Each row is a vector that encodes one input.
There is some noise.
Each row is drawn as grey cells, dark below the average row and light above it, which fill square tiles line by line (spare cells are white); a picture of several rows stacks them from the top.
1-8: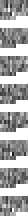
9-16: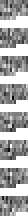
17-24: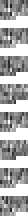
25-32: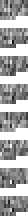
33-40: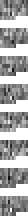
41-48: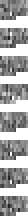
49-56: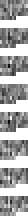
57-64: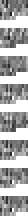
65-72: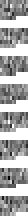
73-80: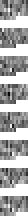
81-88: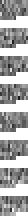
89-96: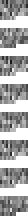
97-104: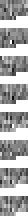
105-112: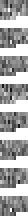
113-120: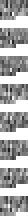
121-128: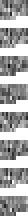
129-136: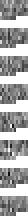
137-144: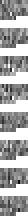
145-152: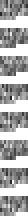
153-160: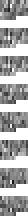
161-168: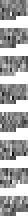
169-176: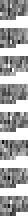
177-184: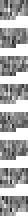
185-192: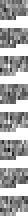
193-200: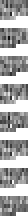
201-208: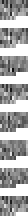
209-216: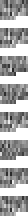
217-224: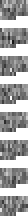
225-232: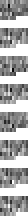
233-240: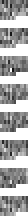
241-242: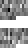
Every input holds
a point on each of two 7-point lines and a point on a 9-point line, together with either a fixed value, or a point on each of two 7-point lines.
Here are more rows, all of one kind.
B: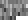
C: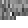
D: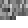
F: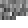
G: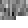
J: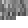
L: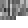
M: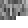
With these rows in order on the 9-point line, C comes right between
B and J.
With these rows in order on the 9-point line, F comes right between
B and L.
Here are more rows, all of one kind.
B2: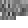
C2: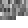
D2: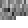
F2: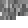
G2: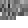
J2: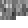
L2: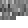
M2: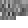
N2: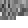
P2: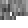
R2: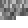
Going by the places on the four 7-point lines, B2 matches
G2, M2 and N2.
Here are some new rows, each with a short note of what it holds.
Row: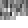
a point on each of two 7-point lines and a point on a 9-point line
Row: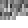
a point on each of two 7-point lines and a point on a 9-point line
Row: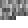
a point on each of four 7-point lines and a point on a 9-point line
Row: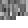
a point on each of four 7-point lines and a point on a 9-point line
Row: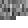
a point on each of four 7-point lines and a point on a 9-point line
